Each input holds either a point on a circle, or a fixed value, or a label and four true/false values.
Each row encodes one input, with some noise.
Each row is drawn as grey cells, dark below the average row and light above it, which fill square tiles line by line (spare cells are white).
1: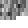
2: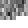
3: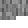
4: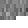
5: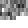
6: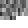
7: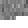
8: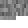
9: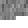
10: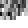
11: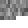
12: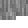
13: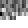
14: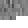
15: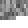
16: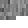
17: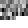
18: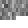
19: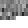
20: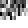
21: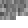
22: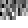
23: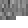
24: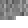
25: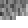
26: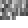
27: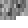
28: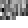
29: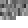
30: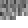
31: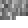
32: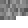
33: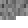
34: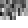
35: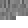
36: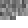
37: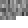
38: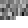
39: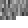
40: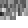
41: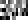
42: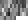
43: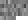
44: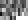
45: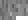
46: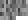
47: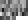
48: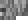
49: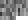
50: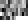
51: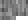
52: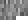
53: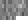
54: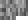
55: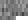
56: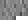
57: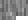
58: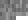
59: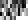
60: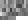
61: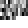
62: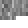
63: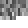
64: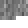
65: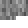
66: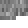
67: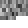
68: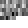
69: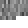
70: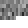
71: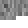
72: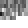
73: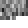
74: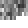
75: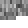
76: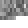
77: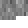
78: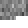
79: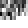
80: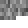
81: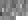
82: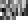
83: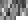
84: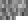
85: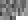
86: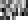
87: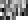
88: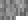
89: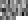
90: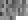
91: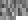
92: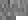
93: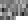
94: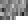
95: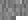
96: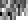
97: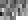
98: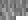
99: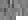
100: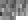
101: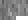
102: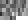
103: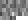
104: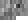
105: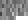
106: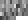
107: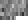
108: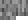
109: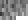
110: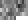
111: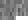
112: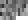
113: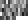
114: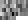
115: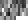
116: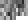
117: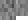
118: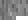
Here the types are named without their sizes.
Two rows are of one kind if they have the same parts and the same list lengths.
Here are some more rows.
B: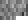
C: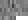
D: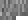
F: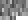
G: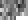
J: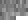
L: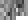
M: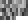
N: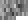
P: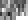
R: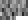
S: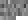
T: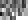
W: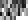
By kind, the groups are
B, C, D, F, J, M, R, S, T
G, L, N, P
W

